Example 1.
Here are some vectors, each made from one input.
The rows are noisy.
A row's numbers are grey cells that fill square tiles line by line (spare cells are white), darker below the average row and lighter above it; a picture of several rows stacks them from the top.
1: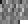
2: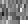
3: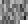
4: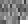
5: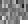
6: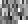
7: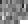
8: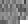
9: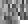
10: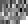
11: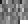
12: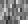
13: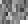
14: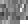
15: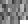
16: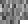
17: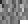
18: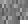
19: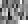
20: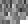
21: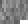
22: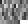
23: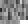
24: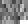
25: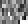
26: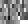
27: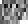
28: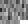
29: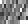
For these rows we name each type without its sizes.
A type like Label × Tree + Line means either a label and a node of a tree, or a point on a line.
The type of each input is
Tree.
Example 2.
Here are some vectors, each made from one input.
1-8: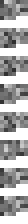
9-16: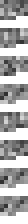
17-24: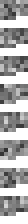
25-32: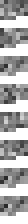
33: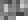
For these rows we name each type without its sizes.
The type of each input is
Label.
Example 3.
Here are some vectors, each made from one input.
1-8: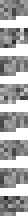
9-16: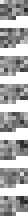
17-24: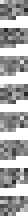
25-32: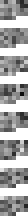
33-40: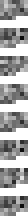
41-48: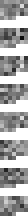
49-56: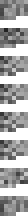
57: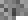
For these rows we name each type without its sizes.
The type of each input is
Label.
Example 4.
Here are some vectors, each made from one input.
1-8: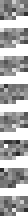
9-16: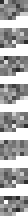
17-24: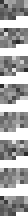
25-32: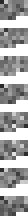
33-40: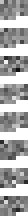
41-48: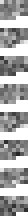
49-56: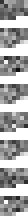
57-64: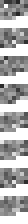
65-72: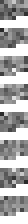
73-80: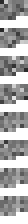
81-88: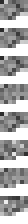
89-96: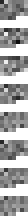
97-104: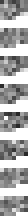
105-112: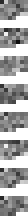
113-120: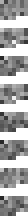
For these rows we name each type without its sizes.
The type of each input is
Circle.
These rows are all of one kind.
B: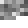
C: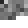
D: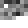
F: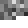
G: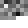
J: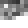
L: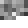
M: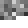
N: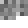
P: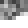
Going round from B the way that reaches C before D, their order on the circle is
B, L, M, F, C, P, J, D, G, N.
